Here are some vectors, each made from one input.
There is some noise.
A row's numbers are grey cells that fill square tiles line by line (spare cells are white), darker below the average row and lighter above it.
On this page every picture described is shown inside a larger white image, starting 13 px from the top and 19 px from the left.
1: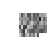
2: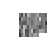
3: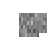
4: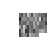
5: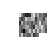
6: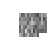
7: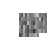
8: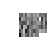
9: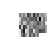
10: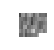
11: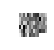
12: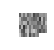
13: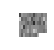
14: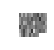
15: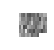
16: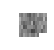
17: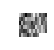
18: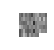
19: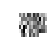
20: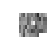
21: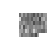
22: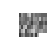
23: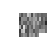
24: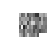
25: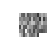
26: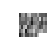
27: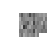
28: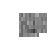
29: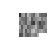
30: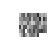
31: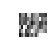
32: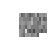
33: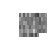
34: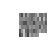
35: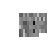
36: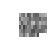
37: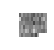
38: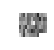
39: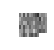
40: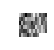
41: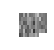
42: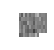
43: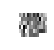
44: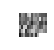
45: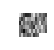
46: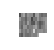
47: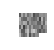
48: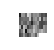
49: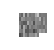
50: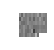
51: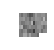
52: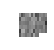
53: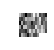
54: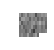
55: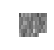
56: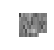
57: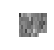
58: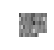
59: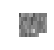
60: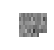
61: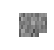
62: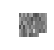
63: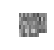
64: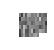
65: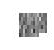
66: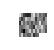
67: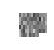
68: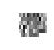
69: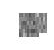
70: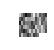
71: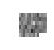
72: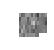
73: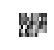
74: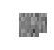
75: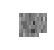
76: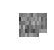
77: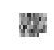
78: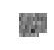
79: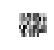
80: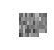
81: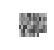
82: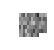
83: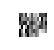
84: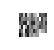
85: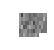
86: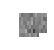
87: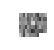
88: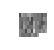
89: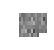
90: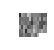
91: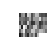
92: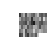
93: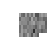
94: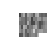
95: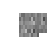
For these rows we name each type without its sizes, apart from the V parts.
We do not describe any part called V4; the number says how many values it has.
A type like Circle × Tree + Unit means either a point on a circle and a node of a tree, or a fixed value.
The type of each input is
List(Line × V4).
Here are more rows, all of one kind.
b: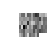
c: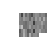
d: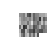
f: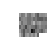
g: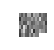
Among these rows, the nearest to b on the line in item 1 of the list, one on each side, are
f and g.
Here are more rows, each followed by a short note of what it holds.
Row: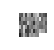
a list of two items
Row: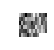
the empty list
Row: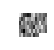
the empty list
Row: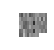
a list of two items
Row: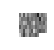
a list of one item
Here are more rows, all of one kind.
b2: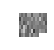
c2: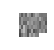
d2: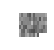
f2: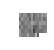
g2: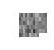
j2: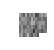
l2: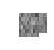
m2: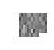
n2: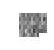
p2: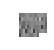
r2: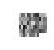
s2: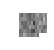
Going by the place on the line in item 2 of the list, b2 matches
g2 and n2.
